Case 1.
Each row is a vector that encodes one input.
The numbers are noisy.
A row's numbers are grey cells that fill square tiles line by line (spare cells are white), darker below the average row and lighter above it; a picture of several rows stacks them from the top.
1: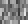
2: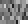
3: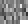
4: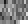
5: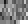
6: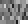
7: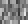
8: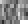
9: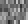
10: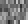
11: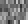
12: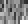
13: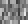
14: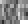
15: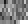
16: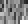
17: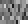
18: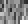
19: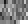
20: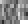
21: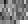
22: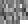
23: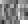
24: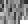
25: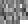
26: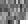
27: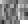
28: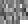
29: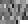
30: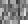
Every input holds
one of 7 labels.
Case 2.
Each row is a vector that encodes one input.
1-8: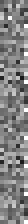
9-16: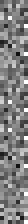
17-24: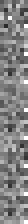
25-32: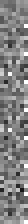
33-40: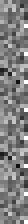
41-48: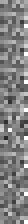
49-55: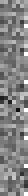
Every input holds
a node of an 8-node tree.
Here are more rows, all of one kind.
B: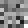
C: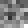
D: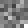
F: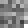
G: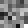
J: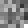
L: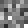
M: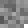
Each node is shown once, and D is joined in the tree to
L and M.
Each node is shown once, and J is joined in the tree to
C.
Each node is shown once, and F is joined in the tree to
B and M.
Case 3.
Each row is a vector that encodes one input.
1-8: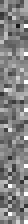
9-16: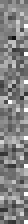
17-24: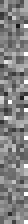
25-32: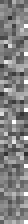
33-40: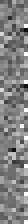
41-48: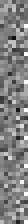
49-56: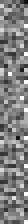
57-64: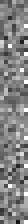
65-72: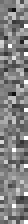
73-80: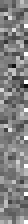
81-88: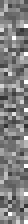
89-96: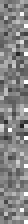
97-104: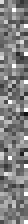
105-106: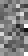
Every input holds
a node of an 18-node tree.
